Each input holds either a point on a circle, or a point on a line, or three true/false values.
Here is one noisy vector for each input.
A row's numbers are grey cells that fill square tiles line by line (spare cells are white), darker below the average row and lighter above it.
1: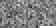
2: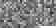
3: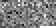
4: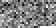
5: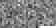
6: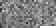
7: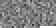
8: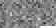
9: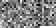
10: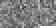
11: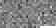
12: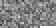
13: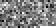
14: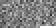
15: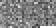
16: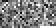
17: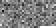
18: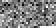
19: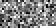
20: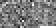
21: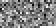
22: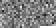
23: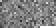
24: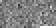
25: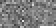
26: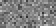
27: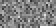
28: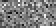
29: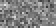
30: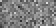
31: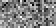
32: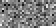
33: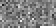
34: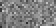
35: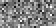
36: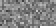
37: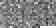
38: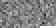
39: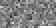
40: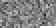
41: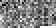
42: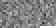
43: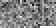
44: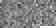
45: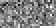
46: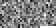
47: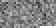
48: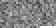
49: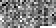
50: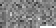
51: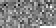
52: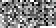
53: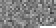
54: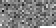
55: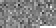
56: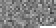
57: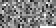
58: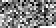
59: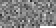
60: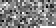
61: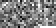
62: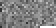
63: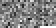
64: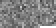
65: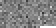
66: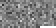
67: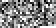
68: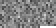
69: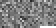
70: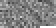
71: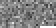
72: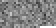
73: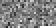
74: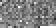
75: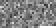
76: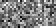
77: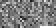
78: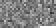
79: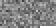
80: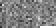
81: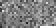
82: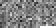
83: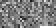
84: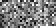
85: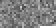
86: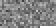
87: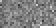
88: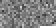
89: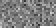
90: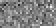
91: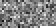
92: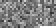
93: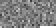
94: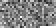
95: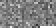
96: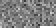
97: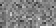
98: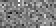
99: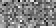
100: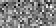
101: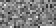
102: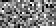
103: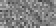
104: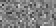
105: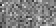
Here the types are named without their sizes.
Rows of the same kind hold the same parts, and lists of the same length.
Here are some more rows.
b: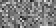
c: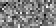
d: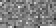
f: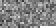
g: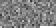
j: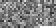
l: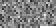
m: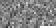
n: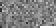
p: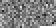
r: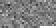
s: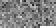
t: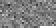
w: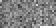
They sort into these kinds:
b, f, g, j, l, p, r, s, t
c, n, w
d, m

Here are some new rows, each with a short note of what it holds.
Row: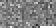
a point on a circle
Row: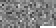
a point on a circle
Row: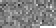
a point on a line
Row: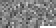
a point on a circle
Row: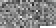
three true/false values
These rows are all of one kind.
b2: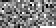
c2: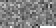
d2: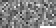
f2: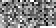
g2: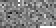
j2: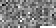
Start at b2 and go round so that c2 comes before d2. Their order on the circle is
b2, c2, f2, d2, g2, j2.
